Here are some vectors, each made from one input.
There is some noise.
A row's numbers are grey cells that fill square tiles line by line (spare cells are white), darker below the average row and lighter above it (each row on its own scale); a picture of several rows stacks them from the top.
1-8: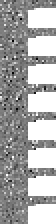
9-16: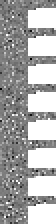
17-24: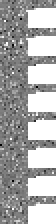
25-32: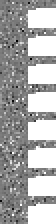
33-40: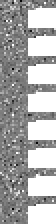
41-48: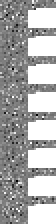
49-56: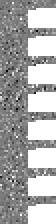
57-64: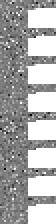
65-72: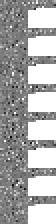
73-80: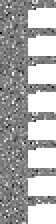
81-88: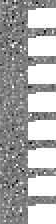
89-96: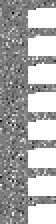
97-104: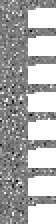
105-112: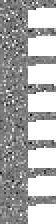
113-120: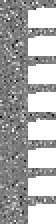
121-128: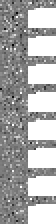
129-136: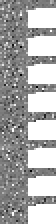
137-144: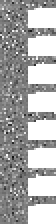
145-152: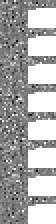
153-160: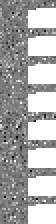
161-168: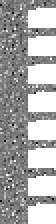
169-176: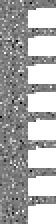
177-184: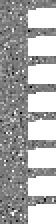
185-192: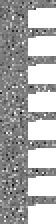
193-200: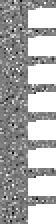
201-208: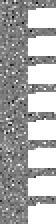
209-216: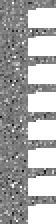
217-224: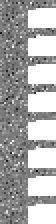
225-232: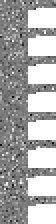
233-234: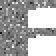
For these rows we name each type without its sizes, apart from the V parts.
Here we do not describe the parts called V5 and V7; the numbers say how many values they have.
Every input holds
a point on a line, together with either a true/false value and a value of V5, or a value of V7.
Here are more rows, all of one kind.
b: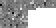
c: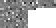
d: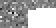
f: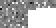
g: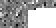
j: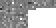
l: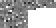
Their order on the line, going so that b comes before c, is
b, g, d, j, f, c, l.
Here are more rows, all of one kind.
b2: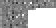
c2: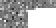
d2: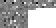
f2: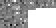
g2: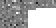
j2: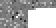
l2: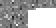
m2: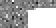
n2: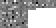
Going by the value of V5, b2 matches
j2, l2 and n2.
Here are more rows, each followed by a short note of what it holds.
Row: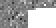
a point on a line, a true/false value and a value of V5
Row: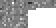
a point on a line and a value of V7
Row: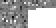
a point on a line, a true/false value and a value of V5
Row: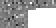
a point on a line, a true/false value and a value of V5
